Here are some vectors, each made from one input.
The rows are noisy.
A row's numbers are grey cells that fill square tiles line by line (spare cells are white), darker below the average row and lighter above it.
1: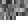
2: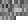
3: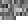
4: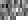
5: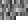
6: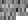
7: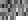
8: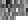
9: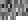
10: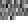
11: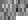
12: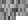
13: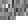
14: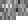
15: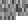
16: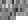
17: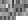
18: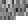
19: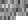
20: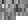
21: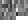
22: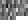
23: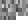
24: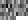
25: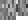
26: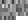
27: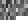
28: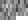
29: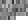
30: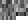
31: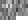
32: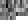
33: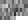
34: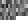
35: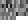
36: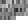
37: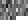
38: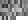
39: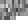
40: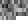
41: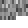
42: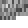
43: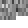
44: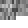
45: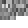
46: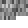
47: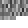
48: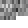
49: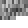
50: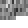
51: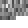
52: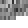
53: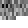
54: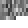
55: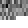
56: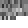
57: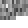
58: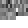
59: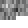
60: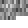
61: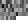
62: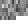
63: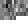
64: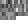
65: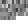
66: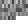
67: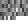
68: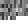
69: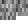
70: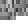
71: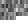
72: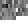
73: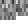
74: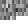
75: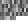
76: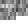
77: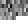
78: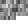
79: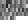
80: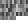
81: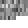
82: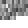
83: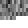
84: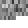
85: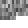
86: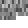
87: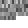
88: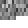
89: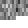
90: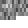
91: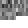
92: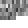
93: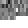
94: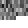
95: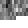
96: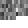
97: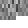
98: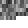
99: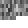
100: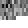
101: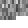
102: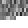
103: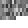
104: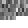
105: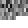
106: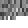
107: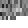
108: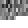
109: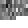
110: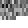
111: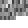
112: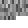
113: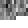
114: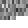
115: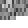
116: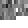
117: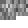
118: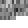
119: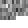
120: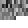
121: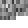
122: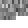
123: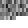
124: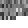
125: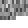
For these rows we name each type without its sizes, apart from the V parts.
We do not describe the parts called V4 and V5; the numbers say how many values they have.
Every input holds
either two labels, or a value of V4 and a value of V5.
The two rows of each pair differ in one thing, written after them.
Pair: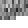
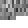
the value of V5
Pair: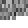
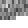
the value of V5
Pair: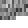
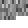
the value of V5
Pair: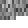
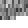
the value of V5
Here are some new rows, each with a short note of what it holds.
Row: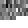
two labels
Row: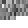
a value of V4 and a value of V5
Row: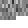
a value of V4 and a value of V5
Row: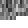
two labels
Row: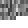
two labels
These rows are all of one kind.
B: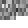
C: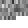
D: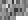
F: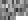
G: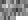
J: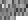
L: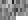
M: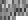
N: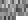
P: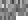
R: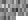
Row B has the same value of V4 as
F, P and R.
